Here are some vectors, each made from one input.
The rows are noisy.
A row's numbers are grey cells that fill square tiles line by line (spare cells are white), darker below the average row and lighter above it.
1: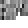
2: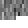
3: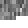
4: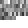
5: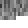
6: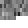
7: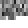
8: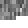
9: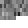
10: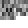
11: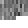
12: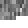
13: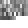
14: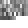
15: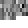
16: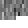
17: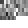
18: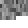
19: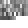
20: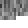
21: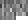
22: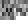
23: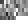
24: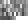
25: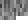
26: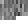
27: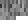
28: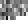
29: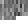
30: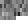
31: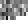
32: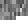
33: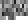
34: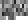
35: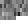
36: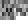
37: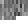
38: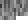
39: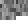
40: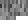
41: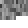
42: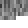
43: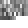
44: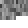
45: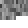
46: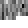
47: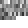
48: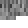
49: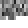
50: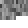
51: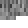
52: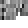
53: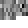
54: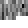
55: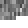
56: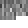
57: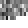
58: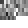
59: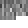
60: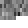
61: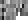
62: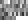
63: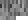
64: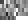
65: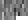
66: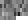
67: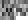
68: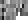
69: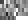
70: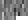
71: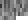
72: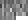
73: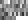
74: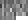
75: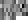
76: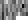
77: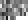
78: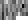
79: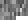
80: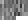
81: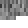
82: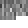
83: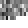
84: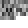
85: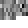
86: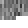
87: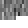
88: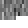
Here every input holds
either one of 8 labels, or a point on a 9-point line.
